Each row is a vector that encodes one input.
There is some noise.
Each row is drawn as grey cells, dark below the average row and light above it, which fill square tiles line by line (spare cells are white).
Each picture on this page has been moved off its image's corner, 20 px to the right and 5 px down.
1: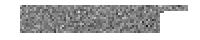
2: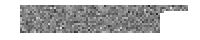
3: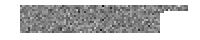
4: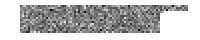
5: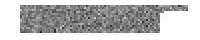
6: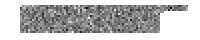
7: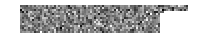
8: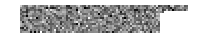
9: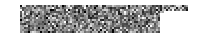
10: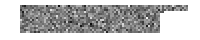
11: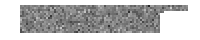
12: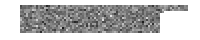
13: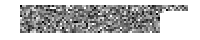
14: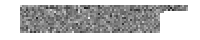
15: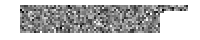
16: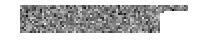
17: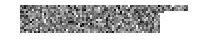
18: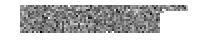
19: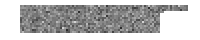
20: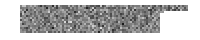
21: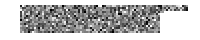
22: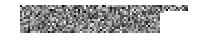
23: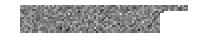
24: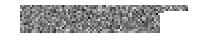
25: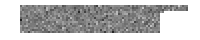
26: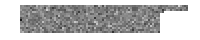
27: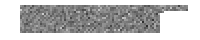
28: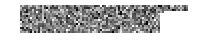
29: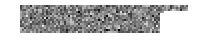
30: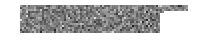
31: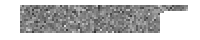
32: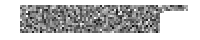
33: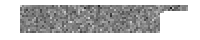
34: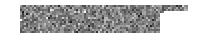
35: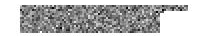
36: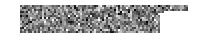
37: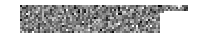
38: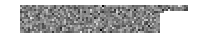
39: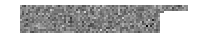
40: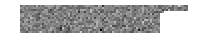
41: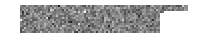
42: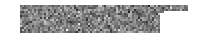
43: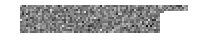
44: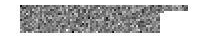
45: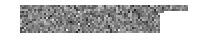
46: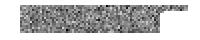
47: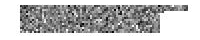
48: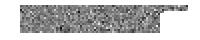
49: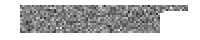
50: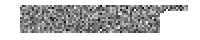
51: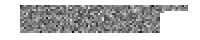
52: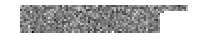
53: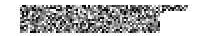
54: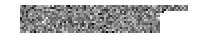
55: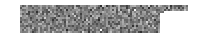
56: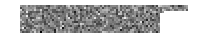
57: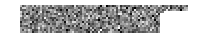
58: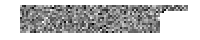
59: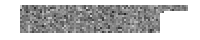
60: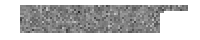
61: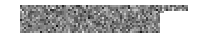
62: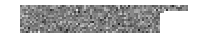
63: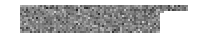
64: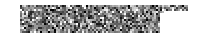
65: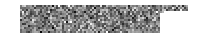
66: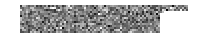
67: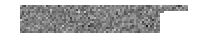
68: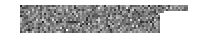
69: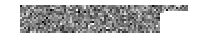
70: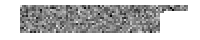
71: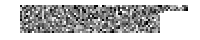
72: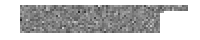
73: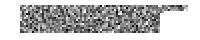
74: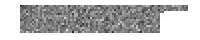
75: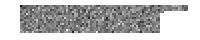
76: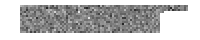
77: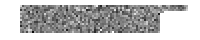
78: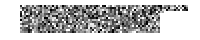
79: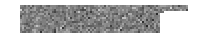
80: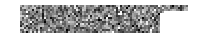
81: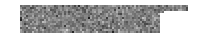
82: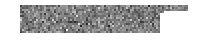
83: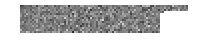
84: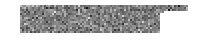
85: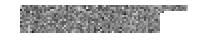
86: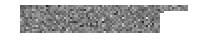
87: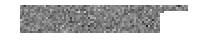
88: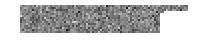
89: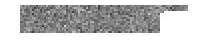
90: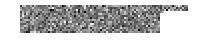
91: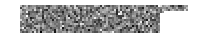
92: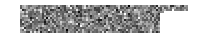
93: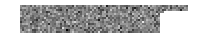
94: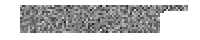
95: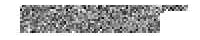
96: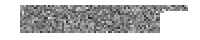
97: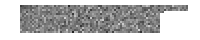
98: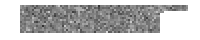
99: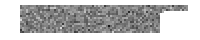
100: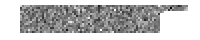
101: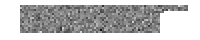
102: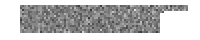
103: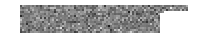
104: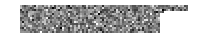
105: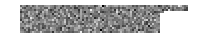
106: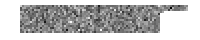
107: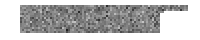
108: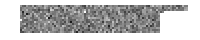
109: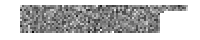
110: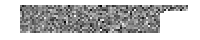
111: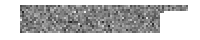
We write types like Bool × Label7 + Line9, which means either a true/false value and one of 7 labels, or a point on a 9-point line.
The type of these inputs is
(Bool × Bool × Bool + Unit) × Line5 + Line6.
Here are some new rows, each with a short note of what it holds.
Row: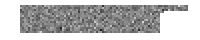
a point on a 5-point line and three true/false values
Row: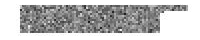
a point on a 6-point line
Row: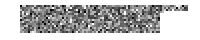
a point on a 5-point line
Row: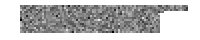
a point on a 5-point line and three true/false values
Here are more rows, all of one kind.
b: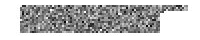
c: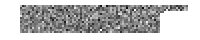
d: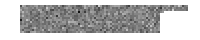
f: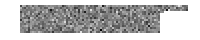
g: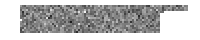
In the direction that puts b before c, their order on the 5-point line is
g, b, c, d, f.
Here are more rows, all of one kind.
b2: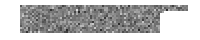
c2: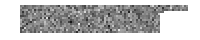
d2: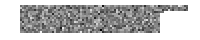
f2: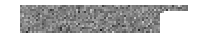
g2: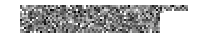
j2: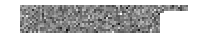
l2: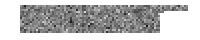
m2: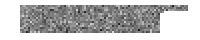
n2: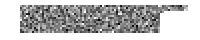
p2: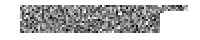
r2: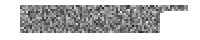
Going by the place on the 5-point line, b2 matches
d2, f2, j2 and m2.
